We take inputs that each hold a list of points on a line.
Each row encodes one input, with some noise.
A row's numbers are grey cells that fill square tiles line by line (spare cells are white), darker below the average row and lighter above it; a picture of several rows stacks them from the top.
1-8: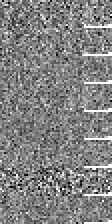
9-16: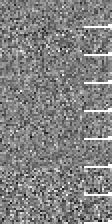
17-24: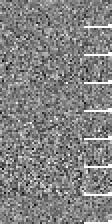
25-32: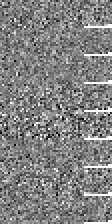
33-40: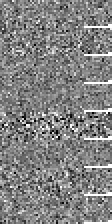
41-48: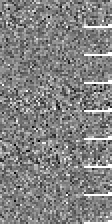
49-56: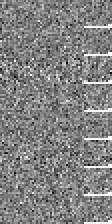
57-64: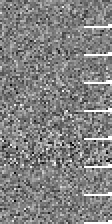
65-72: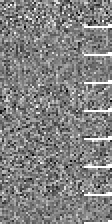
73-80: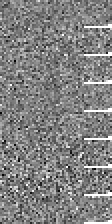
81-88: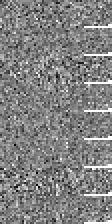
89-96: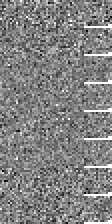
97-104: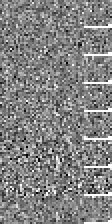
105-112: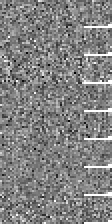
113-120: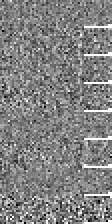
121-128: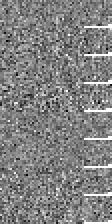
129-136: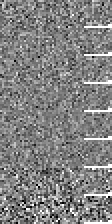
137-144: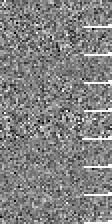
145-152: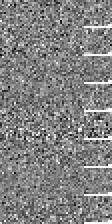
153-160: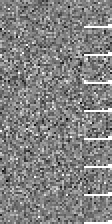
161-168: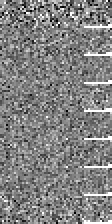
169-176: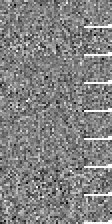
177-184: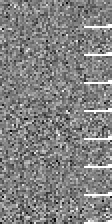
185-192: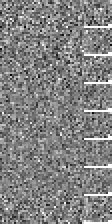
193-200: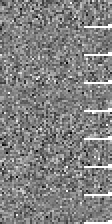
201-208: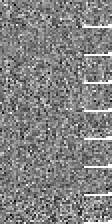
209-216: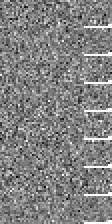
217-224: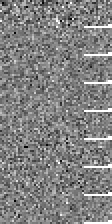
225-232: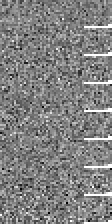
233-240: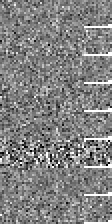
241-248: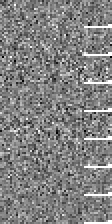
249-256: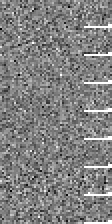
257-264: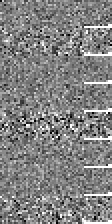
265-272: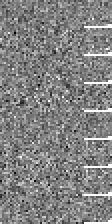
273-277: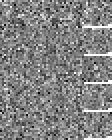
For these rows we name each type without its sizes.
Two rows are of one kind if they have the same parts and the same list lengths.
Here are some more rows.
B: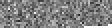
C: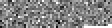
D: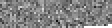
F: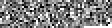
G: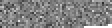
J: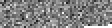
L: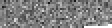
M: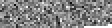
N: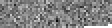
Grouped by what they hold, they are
B, J, L
C
D, G, M, N
F

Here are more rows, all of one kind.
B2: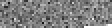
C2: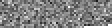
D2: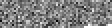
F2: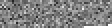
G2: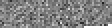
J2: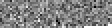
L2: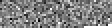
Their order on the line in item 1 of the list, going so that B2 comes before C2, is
B2, L2, D2, G2, J2, C2, F2.
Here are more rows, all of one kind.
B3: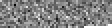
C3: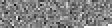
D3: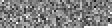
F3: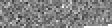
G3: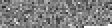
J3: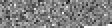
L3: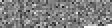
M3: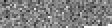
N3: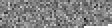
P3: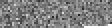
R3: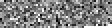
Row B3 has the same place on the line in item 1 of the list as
D3 and N3.
